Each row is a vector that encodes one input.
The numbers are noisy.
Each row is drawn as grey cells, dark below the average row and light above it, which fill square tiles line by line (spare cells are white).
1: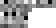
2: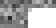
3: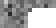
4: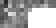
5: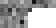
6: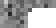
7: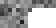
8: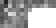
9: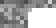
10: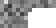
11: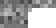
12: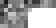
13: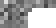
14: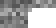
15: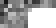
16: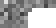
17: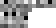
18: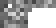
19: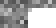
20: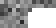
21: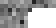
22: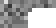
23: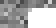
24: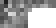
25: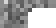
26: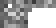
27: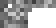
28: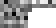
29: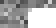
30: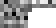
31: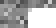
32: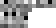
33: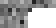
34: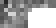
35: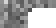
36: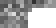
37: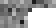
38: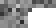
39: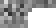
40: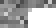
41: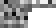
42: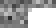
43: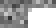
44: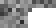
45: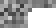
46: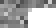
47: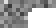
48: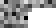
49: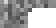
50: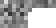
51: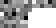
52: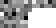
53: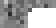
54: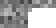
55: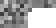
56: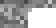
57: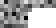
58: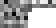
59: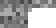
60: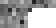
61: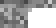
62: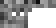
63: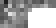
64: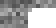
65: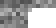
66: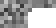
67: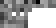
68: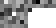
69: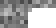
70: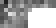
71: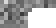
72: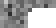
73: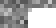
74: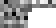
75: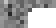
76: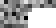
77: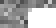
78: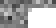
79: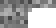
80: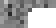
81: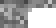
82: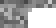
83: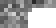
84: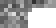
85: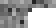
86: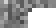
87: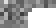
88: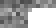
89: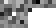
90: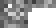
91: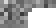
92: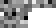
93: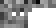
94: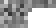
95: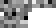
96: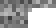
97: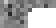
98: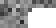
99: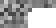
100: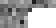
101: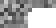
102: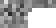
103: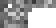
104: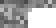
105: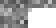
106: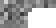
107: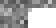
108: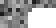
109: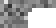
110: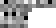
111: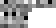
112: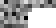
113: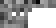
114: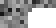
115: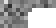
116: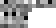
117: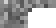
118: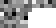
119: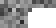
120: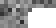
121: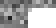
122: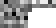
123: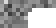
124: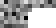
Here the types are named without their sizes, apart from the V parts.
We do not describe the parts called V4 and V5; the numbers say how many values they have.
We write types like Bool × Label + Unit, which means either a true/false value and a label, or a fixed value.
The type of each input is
Bool × (Line + V5) + V4.
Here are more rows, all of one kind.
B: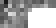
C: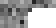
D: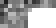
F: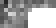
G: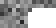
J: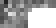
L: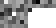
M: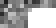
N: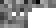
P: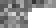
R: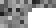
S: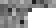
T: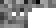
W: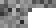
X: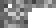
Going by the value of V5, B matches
F, G, J and W.
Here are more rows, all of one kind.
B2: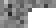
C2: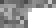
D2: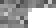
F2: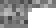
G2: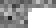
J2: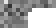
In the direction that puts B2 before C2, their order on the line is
B2, F2, G2, J2, D2, C2.
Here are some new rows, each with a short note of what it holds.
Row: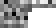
a value of V4
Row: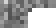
a point on a line and a true/false value
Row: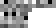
a value of V4
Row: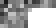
a true/false value and a value of V5
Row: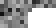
a true/false value and a value of V5
